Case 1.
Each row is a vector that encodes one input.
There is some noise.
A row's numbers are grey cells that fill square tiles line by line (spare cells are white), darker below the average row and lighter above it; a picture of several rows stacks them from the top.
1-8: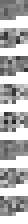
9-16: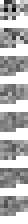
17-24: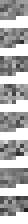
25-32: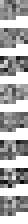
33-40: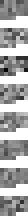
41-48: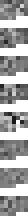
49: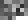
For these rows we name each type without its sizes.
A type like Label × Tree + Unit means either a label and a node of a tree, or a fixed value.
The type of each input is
Tree.
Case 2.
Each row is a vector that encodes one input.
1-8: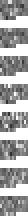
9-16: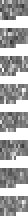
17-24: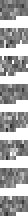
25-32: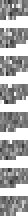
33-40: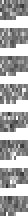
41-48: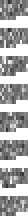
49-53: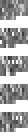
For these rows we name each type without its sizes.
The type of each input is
Line.
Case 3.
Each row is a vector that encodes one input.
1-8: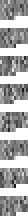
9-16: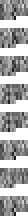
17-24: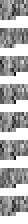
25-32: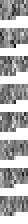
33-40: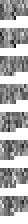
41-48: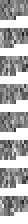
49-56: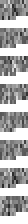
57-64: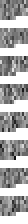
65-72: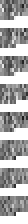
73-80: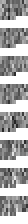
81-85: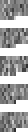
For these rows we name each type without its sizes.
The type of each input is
Bool × Bool × Bool × Bool.
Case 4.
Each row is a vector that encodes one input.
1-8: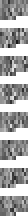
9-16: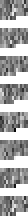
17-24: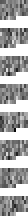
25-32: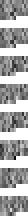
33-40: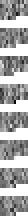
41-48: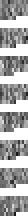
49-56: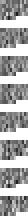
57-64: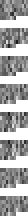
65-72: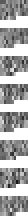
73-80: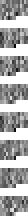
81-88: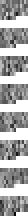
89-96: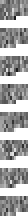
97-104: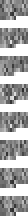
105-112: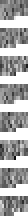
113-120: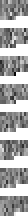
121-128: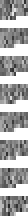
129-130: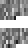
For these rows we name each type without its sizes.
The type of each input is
Bool × Bool × Bool × Bool.
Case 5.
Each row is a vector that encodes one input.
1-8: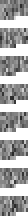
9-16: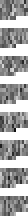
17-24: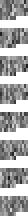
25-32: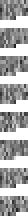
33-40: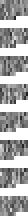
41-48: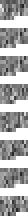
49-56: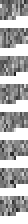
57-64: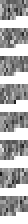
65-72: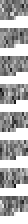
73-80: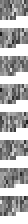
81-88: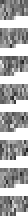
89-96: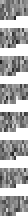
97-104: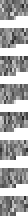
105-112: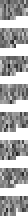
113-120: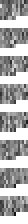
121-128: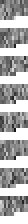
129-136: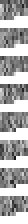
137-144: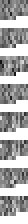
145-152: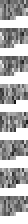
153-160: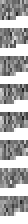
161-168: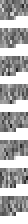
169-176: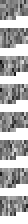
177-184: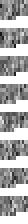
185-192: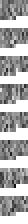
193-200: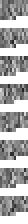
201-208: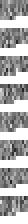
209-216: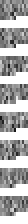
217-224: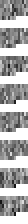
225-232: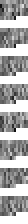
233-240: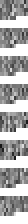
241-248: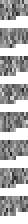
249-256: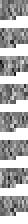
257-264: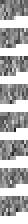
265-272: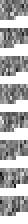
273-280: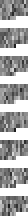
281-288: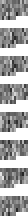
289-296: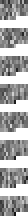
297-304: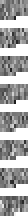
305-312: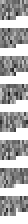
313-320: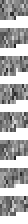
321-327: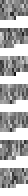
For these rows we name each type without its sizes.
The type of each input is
Bool × Bool × Bool × Bool × Bool.
